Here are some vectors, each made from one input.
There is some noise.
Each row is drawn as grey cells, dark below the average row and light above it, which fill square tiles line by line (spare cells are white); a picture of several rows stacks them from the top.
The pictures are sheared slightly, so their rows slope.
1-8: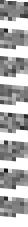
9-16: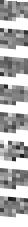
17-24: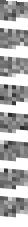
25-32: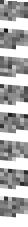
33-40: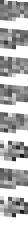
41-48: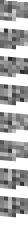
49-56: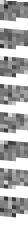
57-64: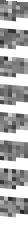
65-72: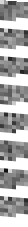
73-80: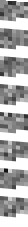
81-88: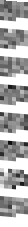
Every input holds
a list of up to two points on an 8-point circle.
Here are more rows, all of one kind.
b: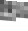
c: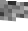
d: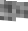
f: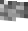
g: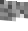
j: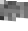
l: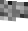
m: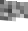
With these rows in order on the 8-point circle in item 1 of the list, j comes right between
c and d.
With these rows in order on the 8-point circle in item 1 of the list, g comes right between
f and m.
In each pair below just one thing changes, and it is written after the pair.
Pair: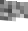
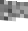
the place on the 8-point circle in item 2 of the list
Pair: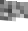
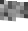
the place on the 8-point circle in item 1 of the list
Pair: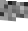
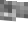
the place on the 8-point circle in item 1 of the list
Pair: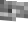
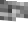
the place on the 8-point circle in item 2 of the list
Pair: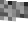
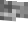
the place on the 8-point circle in item 1 of the list
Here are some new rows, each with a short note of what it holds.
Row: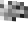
the empty list
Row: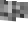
a list of one item
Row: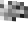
the empty list
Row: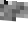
a list of one item
